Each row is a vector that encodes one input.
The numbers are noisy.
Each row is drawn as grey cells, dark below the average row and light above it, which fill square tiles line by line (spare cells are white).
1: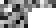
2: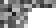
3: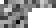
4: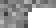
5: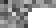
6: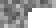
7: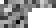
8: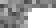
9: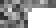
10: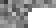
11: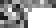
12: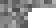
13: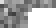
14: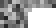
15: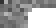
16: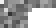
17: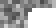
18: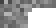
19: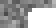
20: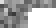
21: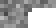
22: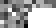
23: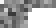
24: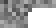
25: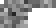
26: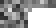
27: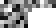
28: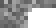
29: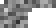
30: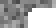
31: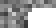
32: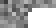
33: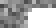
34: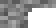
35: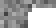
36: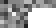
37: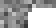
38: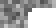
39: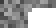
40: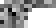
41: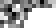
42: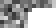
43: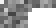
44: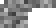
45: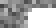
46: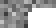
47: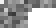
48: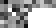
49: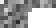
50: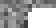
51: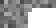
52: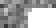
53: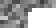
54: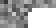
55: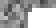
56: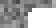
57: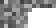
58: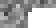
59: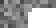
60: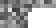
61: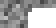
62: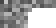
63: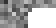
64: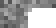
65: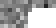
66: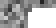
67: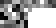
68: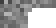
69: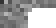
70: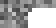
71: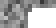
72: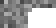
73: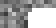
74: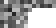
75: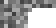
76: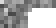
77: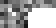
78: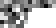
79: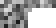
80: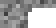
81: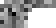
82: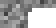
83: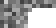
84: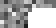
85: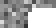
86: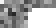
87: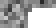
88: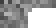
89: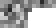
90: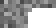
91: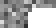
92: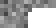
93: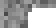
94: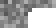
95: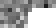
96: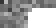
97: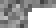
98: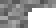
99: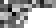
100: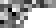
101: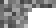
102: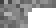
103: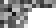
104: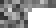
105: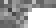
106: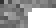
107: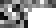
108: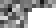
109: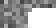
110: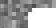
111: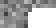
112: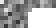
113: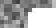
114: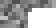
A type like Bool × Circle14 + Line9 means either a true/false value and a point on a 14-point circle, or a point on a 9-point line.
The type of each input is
Line9 + List2(Line5).
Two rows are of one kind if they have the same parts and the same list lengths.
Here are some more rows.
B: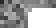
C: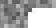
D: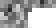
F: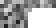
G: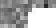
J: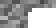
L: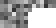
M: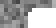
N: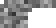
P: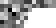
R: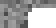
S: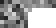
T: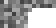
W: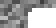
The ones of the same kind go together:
B, F, N, P, S, T
C, D
G, L
J, M, R, W

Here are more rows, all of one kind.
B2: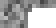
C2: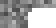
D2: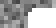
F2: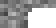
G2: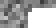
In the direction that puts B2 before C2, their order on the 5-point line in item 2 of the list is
F2, D2, G2, B2, C2.
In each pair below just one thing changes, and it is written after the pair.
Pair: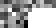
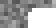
the place on the 5-point line in item 1 of the list
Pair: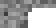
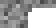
the place on the 5-point line in item 2 of the list
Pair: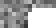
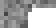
the place on the 5-point line in item 2 of the list
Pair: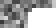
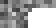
the place on the 5-point line in item 2 of the list
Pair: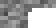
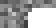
the place on the 5-point line in item 2 of the list
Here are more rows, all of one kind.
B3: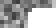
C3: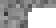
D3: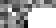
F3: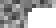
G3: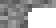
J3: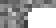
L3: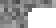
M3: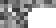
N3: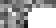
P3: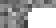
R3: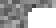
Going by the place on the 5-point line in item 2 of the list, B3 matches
D3 and P3.
